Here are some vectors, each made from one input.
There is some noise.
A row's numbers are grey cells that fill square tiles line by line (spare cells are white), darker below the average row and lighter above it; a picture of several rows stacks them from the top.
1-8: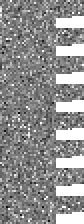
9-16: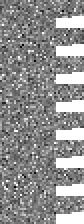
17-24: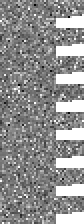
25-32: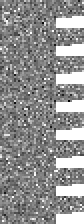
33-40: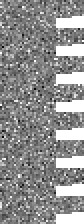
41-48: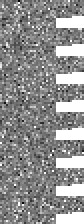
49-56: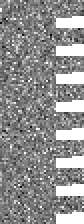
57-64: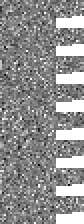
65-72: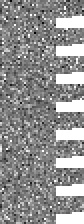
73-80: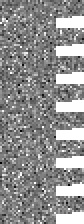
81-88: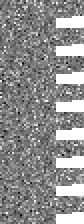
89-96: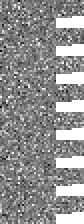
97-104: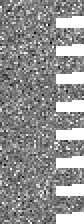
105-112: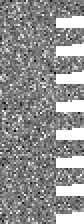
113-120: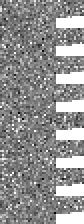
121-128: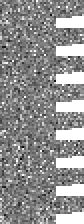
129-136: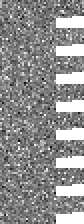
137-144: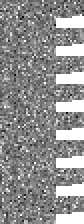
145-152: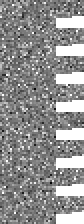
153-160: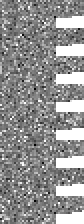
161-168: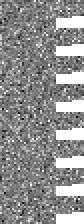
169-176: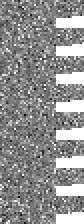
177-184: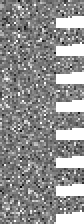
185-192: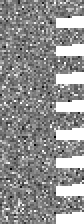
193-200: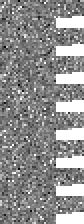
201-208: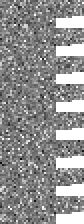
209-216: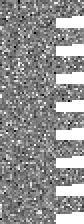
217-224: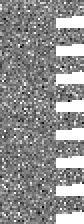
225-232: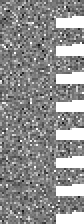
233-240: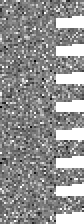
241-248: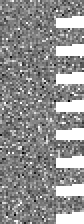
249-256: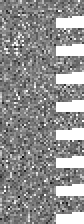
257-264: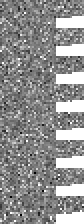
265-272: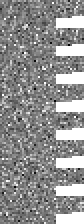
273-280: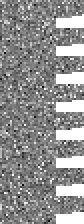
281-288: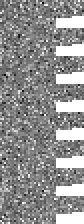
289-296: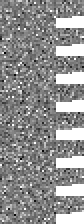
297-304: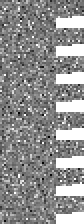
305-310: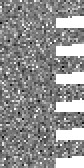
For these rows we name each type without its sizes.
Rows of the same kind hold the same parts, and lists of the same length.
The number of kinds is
4.
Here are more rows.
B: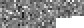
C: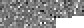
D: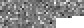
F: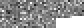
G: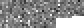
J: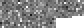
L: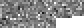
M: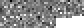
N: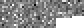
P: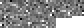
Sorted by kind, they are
B, D, J, L
C, F
G, P
M, N

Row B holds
a point on a circle and a label.
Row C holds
a point on a circle and a point on a line.
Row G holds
two labels.
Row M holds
a label and a point on a line.
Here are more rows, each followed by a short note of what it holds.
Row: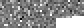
two labels
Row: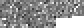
a point on a circle and a point on a line
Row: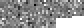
a point on a circle and a point on a line
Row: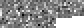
a point on a circle and a label
